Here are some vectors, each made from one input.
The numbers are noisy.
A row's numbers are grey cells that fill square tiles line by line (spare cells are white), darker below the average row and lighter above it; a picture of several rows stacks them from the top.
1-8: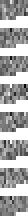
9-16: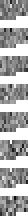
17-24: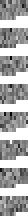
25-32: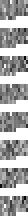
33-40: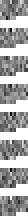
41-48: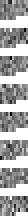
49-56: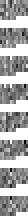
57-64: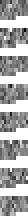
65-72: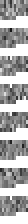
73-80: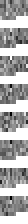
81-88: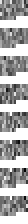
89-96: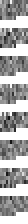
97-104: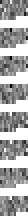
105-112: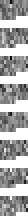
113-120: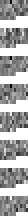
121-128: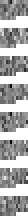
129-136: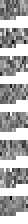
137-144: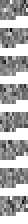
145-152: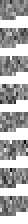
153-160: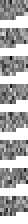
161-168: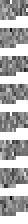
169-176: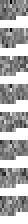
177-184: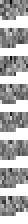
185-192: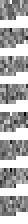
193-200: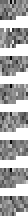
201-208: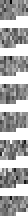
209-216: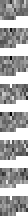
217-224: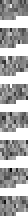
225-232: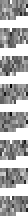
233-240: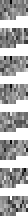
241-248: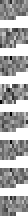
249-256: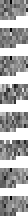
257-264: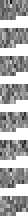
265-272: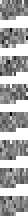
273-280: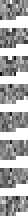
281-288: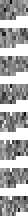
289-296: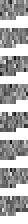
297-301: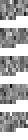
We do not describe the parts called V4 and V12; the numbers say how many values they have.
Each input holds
a point on an 8-point circle and a node of a 10-node tree, together with either a true/false value and a value of V4, or a value of V12.
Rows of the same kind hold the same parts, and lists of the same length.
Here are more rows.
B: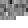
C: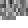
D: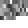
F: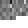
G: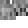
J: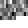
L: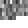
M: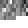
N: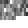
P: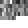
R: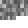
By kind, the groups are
B, C, F
D, G, J, L, M, N, P, R

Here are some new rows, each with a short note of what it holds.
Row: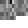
a point on an 8-point circle, a node of a 10-node tree, a true/false value and a value of V4
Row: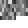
a point on an 8-point circle, a node of a 10-node tree and a value of V12
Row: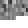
a point on an 8-point circle, a node of a 10-node tree, a true/false value and a value of V4
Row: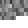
a point on an 8-point circle, a node of a 10-node tree, a true/false value and a value of V4
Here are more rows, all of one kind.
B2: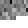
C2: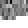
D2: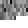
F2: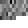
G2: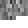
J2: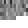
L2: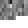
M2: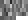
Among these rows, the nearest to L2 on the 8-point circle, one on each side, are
B2 and D2.
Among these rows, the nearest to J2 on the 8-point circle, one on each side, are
C2 and F2.
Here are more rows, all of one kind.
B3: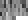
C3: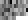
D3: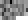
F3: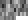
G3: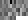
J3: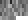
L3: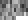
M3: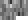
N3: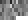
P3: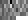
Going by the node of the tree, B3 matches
J3 and N3.
